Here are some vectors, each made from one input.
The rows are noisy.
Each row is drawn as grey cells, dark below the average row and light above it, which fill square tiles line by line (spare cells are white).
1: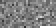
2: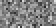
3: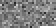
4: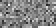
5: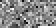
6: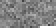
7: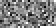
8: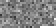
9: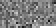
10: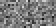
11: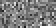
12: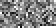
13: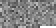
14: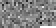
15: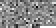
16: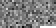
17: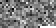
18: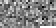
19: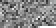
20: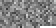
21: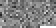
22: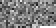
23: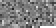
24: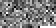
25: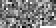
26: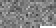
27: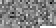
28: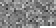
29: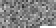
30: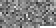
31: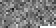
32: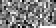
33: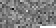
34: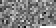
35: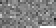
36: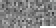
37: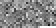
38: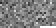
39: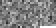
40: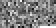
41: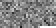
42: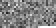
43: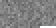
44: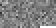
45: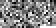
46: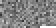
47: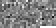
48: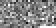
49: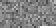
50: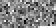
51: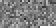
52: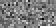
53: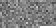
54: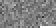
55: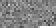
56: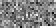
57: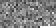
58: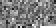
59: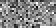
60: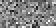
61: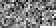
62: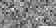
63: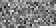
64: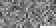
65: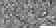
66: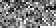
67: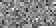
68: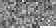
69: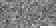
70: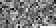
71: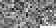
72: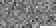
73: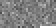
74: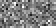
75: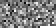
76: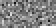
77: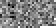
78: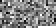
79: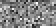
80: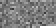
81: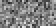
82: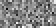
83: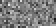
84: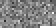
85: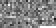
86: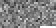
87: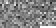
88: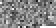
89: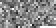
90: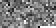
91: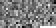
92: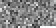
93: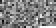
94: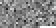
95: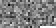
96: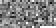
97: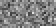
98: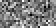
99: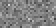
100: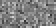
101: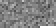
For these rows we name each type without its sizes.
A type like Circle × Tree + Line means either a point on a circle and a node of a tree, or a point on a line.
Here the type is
Bool × Bool × Bool + (Circle + Unit) × Line.
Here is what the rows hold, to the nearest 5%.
About 60% of them hold a point on a line, together with either a point on a circle, or a fixed value. The rest hold three true/false values.
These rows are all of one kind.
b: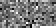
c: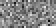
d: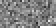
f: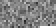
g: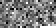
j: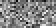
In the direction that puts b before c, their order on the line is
b, g, f, d, c, j.
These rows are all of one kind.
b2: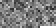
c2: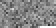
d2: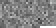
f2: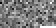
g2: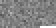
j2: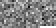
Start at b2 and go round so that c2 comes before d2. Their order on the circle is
b2, c2, f2, j2, d2, g2.
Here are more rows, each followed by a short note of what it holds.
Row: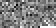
a point on a line
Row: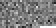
three true/false values
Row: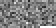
three true/false values
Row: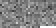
a point on a line
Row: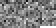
three true/false values
